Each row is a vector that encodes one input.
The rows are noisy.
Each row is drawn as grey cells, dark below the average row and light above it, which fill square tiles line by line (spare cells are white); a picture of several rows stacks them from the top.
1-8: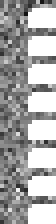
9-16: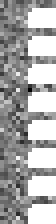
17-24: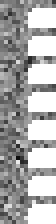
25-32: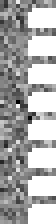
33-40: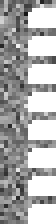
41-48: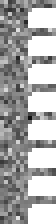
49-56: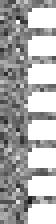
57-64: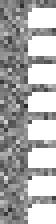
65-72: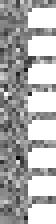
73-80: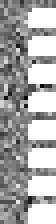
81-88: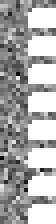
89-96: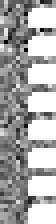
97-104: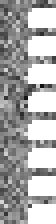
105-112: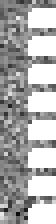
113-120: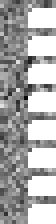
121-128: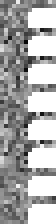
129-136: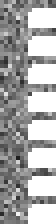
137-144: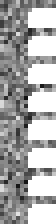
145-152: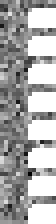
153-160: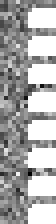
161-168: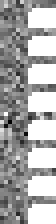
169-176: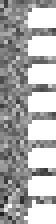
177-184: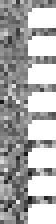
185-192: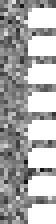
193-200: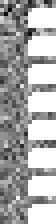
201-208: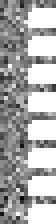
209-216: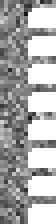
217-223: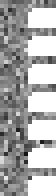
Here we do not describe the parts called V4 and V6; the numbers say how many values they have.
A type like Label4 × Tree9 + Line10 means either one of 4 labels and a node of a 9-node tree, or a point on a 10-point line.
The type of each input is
(Bool × V4 + Unit) × V6 + Circle8 + Line5.
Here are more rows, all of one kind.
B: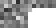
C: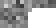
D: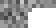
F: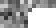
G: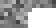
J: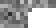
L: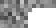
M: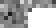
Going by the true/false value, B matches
C and G.
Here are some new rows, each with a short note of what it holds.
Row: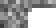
a point on an 8-point circle
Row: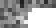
a value of V6
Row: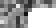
a point on a 5-point line
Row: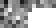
a value of V6
